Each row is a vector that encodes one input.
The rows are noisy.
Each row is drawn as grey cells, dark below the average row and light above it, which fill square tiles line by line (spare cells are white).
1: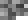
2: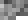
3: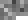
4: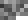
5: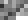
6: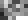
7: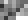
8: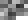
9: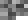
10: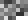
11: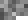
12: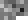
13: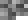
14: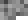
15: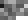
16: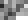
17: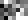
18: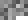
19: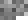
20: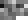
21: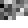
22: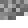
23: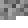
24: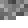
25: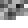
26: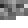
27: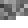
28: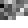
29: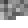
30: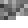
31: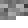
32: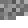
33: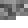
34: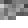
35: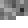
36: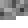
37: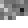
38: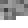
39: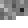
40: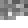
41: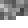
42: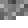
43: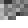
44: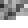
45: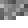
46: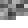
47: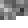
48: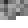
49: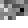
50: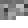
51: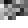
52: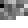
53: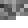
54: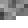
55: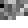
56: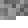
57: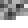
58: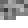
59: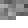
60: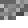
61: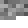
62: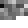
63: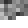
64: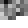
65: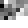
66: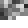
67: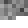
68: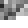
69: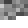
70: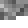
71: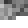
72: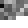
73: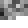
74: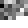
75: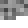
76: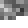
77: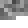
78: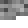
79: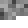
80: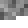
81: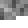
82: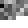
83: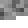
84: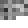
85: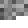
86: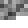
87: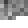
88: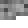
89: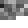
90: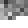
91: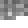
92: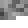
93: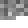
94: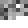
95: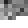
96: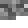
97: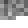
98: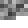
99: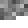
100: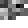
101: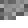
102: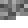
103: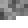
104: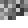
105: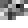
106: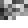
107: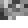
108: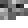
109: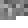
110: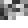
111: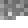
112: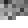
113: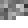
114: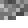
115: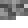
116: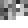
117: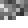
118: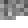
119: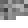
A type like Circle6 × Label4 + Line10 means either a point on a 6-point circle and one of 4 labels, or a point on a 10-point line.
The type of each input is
Bool × Line11 + Line6.
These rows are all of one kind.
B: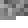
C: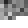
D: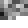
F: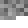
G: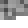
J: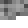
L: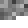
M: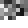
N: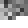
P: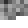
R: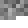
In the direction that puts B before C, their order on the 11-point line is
G, P, J, L, M, D, B, R, F, C, N.
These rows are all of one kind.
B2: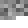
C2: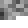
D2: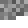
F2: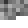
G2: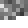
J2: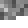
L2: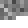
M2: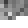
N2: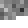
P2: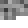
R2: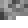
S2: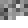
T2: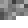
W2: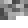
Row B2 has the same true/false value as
F2, M2, P2 and S2.
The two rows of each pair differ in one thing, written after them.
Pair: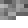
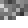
the true/false value
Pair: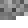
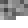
the true/false value
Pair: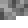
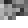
the true/false value
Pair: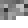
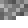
the true/false value
